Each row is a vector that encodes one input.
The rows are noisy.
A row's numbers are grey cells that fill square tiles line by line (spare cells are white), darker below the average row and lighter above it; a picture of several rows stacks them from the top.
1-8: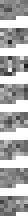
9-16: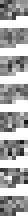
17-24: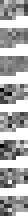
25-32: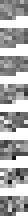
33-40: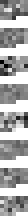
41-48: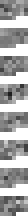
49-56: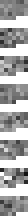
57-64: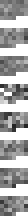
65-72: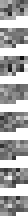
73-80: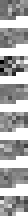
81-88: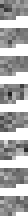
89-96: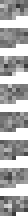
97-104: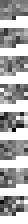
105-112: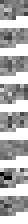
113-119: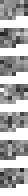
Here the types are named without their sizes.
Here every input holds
either a point on a circle, or a point on a line and a true/false value.
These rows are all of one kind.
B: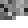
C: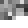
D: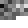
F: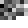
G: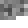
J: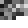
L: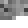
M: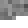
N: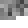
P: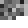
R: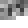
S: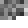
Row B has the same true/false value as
D, G and L.
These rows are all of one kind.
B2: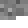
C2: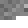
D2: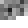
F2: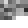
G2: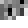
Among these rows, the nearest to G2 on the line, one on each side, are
B2 and F2.
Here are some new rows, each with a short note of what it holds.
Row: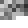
a point on a circle
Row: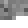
a point on a line and a true/false value
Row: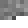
a point on a circle
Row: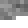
a point on a line and a true/false value
